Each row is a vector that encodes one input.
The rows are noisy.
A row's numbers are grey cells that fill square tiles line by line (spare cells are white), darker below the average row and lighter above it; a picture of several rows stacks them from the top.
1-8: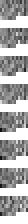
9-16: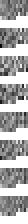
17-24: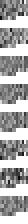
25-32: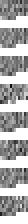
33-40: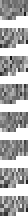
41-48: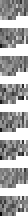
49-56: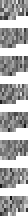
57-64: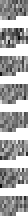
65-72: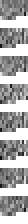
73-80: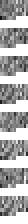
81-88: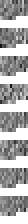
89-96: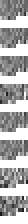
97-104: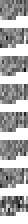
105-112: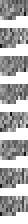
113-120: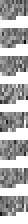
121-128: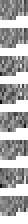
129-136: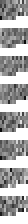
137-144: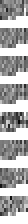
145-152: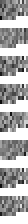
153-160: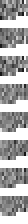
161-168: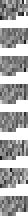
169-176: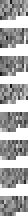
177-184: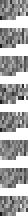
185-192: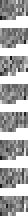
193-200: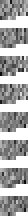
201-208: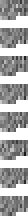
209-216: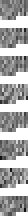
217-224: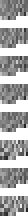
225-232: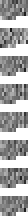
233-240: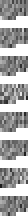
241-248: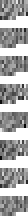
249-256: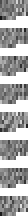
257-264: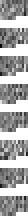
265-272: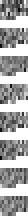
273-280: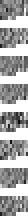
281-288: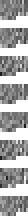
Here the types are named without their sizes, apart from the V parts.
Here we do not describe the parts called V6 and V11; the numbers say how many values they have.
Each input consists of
either a fixed value, or a node of a tree, or a true/false value, a value of V6 and a value of V11.
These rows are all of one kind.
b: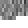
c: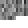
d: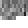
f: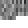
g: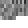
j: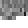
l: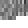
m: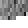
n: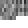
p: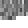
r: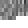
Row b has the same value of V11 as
f, g, l and r.
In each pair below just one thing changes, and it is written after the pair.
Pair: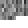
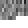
the true/false value
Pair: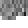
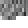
the value of V6
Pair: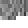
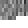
the value of V11
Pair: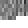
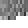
the value of V11
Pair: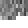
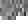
the value of V6
